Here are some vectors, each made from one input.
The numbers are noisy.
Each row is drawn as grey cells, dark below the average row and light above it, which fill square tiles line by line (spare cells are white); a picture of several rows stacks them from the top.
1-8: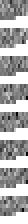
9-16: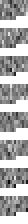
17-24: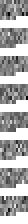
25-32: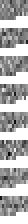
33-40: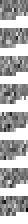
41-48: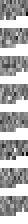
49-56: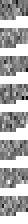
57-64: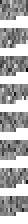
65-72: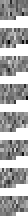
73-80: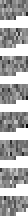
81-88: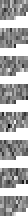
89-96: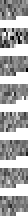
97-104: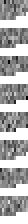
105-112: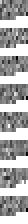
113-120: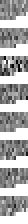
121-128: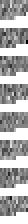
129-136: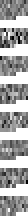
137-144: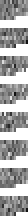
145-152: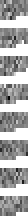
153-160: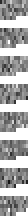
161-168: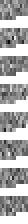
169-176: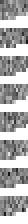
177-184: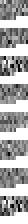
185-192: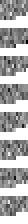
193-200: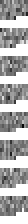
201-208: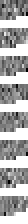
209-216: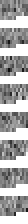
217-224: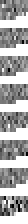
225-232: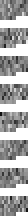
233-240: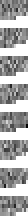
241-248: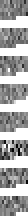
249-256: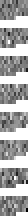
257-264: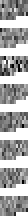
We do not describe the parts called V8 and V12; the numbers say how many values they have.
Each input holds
either a point on a 9-point circle, a true/false value, a value of V8 and a value of V12, or a fixed value.
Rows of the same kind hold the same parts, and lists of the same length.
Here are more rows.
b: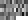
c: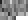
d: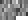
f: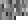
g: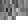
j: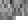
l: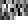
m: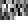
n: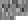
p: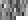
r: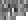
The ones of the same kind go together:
b, c, d, f, g, j, n, p, r
l, m

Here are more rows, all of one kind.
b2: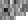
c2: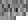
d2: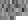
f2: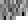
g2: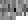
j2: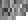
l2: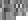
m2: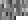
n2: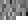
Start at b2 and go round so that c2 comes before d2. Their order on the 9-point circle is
b2, m2, l2, c2, j2, n2, g2, f2, d2.
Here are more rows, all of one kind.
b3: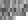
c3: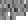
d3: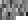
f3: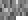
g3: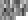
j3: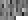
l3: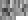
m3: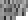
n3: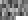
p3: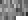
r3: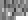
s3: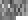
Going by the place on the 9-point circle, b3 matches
d3, n3, r3 and s3.
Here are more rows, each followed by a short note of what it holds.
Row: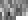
a point on a 9-point circle, a true/false value, a value of V8 and a value of V12
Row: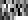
a fixed value
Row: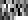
a fixed value
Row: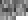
a point on a 9-point circle, a true/false value, a value of V8 and a value of V12
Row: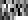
a fixed value
